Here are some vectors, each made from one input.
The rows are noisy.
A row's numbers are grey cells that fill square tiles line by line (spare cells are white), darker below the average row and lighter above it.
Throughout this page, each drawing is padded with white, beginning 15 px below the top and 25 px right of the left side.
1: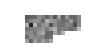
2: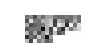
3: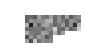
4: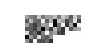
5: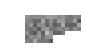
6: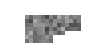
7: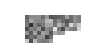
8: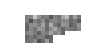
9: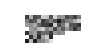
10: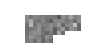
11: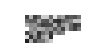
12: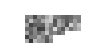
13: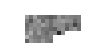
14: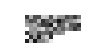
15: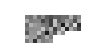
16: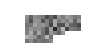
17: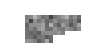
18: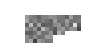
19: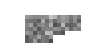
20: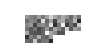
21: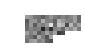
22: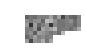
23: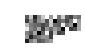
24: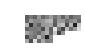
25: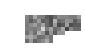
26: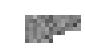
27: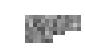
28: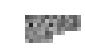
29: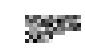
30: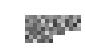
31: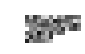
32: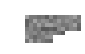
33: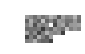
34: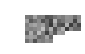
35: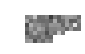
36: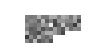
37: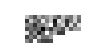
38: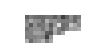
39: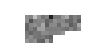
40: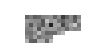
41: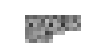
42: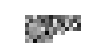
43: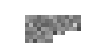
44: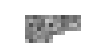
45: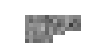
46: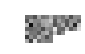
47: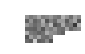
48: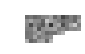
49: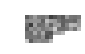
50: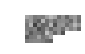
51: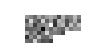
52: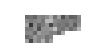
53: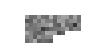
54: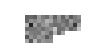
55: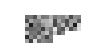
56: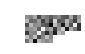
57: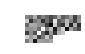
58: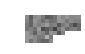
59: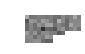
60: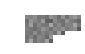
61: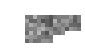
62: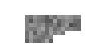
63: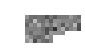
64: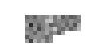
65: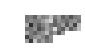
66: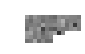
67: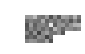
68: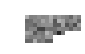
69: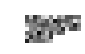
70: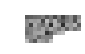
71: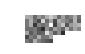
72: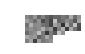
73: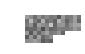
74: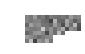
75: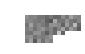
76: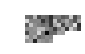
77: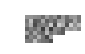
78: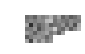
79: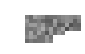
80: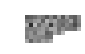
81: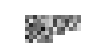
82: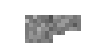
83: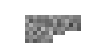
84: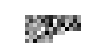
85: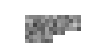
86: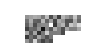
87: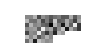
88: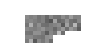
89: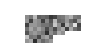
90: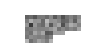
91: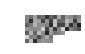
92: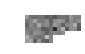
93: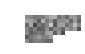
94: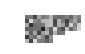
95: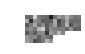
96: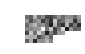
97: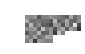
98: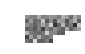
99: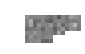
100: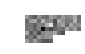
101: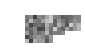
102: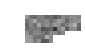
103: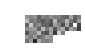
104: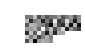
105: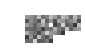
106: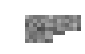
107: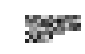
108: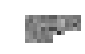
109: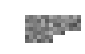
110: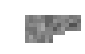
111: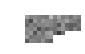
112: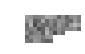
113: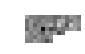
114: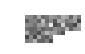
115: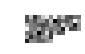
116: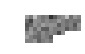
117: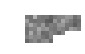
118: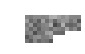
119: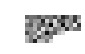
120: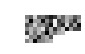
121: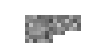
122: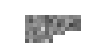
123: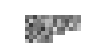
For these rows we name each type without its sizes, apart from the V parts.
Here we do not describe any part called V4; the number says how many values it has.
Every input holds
a list of items, each a true/false value and a value of V4.
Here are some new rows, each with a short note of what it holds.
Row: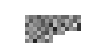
a list of two items
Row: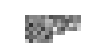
a list of one item
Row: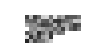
the empty list
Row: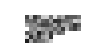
the empty list
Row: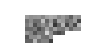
a list of three items
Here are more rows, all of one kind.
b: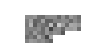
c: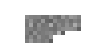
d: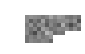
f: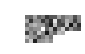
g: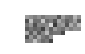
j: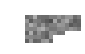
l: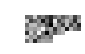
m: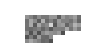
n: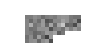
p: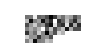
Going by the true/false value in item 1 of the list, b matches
c, g and m.
